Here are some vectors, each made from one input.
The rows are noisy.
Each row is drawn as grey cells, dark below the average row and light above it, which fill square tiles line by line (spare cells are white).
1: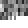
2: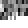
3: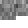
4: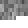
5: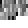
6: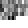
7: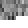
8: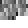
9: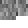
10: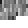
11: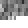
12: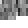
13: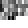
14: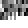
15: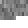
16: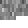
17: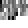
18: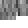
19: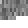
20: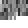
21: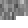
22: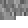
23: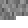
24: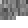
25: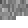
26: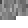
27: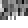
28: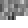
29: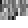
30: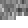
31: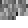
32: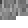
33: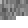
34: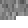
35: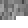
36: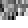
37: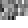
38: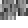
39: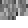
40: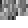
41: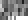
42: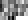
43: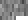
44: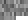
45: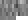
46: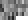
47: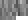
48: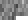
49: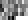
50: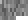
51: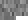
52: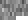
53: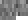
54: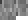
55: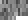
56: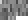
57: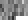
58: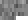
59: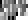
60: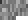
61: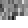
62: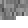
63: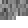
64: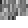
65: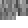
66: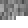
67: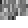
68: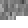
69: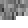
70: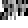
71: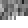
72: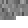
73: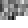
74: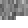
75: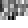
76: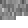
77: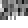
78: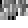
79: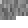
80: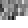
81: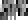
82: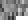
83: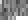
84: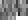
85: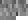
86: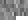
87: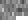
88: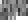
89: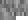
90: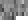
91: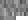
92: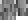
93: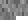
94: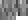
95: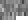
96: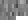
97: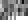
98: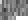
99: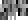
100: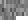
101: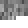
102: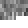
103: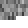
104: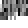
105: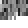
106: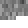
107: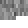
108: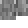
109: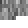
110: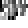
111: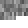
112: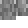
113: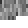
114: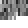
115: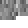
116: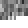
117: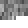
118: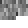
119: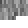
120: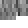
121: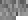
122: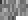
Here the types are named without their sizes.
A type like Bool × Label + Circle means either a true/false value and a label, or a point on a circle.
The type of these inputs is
Bool × Tree.
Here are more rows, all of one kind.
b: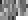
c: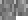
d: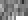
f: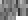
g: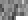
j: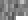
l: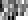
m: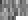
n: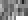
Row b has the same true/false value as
d, m and n.
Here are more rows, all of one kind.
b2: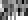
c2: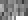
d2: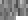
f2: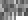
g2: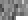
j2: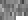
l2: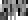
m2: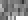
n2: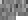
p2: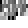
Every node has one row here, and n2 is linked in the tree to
g2.
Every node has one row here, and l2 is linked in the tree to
b2.
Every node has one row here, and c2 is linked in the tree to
b2.
